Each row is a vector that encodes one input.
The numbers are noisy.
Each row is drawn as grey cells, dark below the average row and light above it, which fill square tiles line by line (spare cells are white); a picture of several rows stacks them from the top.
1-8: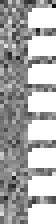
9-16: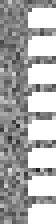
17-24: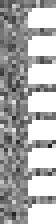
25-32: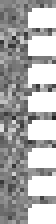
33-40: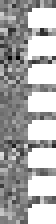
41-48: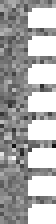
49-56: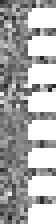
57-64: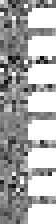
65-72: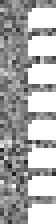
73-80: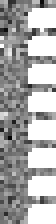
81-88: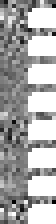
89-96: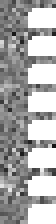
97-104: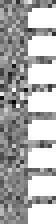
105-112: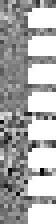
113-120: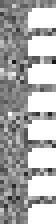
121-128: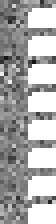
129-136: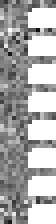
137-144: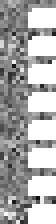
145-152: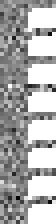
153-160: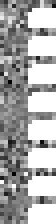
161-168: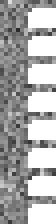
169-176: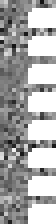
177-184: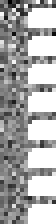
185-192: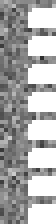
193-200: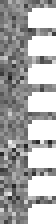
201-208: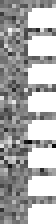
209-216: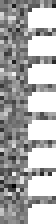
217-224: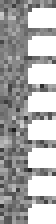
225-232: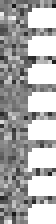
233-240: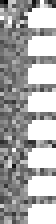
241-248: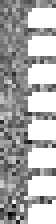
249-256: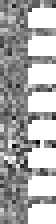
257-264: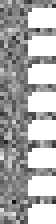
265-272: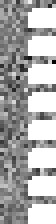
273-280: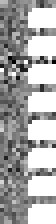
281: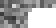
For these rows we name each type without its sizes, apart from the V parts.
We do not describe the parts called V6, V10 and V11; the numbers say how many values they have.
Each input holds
either a point on each of four lines, or a true/false value, a value of V6, a value of V10 and a value of V11.
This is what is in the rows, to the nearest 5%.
About 30% of them hold a point on each of four lines. The rest hold a true/false value, a value of V6, a value of V10 and a value of V11.
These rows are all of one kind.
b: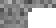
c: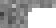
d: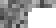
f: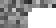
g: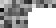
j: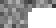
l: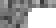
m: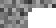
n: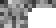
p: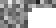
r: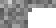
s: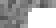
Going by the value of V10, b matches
d, f and g.
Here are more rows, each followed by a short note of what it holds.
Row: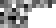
a true/false value, a value of V6, a value of V10 and a value of V11
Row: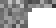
a true/false value, a value of V6, a value of V10 and a value of V11
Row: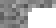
a true/false value, a value of V6, a value of V10 and a value of V11
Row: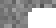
a true/false value, a value of V6, a value of V10 and a value of V11
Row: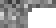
a point on each of four lines
